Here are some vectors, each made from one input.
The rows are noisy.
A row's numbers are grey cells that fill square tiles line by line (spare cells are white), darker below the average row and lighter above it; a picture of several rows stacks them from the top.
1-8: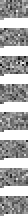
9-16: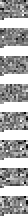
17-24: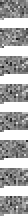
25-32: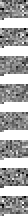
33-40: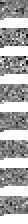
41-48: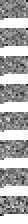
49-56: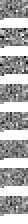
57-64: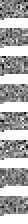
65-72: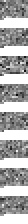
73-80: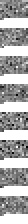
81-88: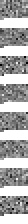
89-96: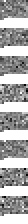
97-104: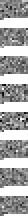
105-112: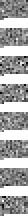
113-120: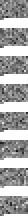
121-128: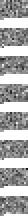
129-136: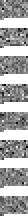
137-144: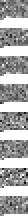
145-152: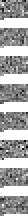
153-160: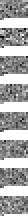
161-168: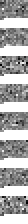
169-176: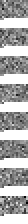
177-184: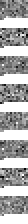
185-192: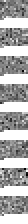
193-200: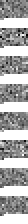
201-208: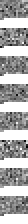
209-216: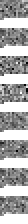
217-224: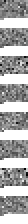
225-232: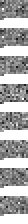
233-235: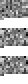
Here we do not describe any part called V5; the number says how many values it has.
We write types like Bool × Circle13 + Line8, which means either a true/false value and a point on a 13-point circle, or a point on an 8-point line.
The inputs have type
Line7 × (List2(V5) + Tree8).
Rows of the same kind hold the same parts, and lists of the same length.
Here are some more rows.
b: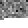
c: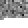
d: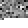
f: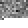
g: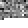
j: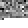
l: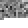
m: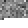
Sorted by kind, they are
b, f
c, m
d, g, j
l

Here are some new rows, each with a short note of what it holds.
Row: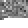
a point on a 7-point line, together with a list of one item
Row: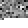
a point on a 7-point line and a node of an 8-node tree
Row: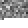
a point on a 7-point line, together with a list of two items
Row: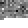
a point on a 7-point line, together with a list of one item
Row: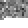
a point on a 7-point line, together with a list of one item
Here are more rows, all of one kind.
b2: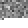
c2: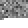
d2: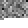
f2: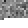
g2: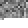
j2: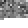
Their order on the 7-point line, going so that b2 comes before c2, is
d2, b2, g2, c2, f2, j2.
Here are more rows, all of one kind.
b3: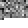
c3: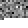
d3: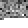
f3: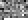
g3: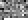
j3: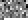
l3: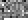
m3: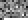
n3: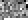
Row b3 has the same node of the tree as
f3 and g3.
